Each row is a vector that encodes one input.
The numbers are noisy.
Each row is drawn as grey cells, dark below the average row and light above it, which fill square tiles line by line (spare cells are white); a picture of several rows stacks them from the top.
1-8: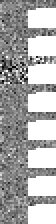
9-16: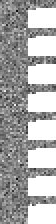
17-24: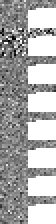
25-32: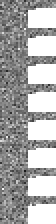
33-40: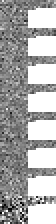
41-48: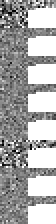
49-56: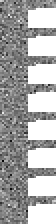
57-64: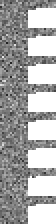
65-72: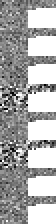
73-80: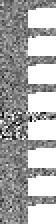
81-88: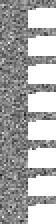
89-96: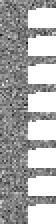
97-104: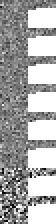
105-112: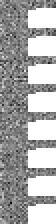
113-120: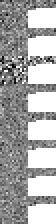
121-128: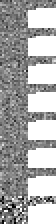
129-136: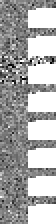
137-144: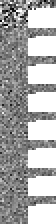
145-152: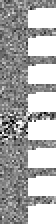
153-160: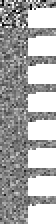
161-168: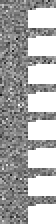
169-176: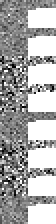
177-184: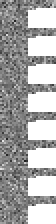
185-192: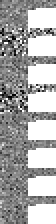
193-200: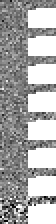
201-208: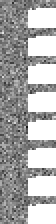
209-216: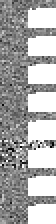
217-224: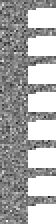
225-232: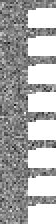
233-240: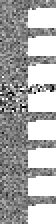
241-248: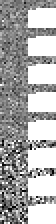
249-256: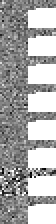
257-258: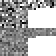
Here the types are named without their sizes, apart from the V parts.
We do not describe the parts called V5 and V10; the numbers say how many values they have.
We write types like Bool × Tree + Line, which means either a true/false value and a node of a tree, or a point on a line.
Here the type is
(Bool × Label + Line) × V10 + V5.
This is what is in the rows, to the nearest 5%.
About 10% of them hold a value of V5. The rest hold a value of V10, together with either a label and a true/false value, or a point on a line.
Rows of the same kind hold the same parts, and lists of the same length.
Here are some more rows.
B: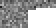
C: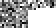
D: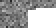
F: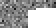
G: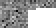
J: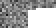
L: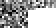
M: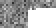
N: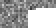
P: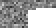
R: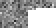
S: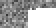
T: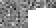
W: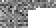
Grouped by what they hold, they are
B, D, F, N, P, T
C, L
G, J, M, R, S, W

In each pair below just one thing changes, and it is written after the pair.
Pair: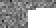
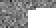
the true/false value
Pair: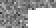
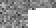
the label
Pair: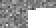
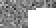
the value of V10
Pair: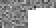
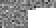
the label
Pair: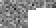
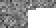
the value of V10
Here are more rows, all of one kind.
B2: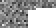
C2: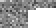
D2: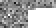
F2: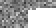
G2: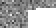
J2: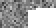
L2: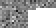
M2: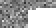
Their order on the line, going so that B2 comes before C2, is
B2, D2, G2, L2, C2, J2, M2, F2.
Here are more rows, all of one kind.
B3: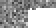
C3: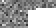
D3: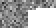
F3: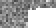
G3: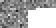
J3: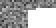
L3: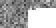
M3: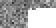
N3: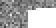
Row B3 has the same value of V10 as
F3, L3 and M3.
